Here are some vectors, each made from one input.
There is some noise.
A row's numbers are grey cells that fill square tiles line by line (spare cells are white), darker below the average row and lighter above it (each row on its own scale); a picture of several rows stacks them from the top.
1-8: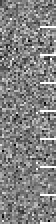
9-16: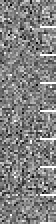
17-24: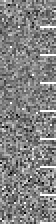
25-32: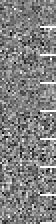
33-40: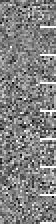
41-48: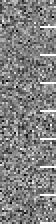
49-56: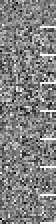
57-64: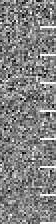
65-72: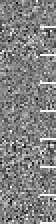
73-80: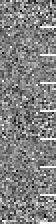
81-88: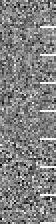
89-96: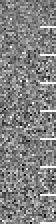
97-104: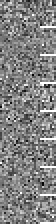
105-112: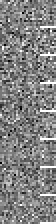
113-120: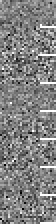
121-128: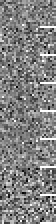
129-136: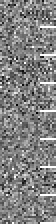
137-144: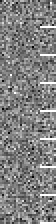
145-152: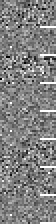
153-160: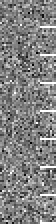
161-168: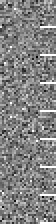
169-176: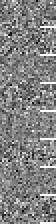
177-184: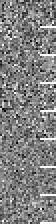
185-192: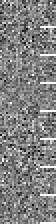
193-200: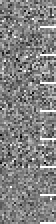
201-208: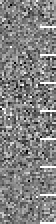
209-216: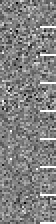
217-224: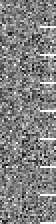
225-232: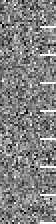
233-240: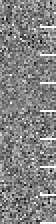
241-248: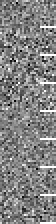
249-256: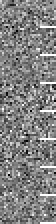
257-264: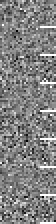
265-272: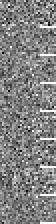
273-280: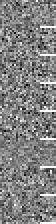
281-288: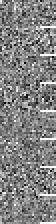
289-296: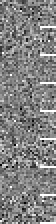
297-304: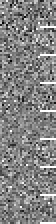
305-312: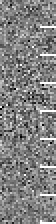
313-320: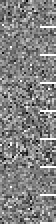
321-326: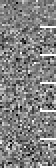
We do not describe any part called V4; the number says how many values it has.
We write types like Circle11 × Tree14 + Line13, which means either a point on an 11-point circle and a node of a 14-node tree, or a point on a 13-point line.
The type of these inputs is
(Bool × Bool × Bool + List2(V4)) × Line9 + Line6.
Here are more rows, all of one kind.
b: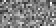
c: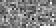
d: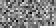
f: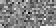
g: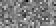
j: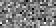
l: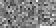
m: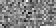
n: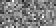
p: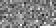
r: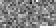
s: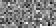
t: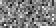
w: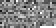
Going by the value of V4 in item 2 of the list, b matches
f, j and m.
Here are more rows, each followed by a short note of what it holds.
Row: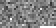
a point on a 6-point line
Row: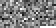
a point on a 9-point line, together with a list of two items
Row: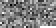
a point on a 9-point line and three true/false values
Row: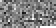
a point on a 9-point line, together with a list of one item
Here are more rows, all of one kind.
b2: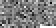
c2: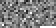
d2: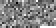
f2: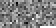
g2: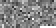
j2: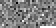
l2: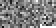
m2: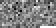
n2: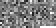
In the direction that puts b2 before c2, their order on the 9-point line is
l2, m2, b2, d2, n2, j2, c2, f2, g2.
